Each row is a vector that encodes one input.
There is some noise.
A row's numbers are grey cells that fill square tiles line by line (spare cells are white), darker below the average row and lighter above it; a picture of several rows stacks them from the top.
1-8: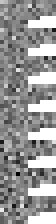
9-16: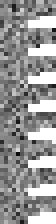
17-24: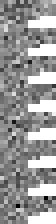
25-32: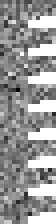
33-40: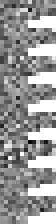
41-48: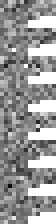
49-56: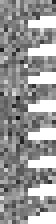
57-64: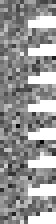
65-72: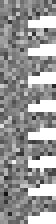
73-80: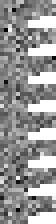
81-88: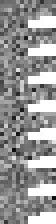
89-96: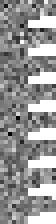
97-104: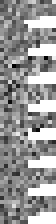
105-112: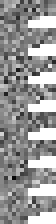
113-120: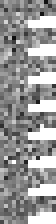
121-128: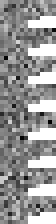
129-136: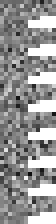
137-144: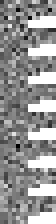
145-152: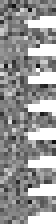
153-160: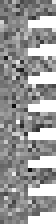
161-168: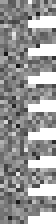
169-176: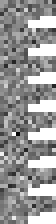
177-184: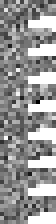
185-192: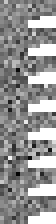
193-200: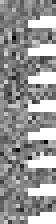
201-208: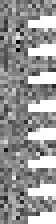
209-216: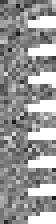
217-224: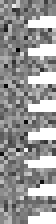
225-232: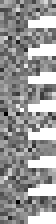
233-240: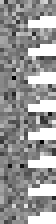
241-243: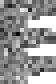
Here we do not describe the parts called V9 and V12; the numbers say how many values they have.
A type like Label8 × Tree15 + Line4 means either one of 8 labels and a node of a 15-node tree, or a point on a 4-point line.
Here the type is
(Line6 + V9) × (Line7 + V12).
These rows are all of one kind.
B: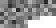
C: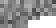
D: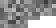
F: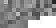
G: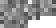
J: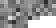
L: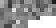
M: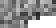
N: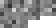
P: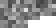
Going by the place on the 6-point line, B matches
C, F, J and N.
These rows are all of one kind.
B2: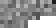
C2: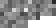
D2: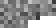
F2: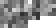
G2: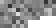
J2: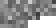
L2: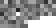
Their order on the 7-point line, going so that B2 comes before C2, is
L2, D2, B2, G2, J2, F2, C2.
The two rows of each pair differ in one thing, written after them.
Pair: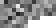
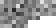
the value of V9
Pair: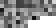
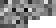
the value of V12
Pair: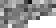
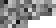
the value of V9
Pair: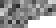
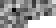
the value of V12
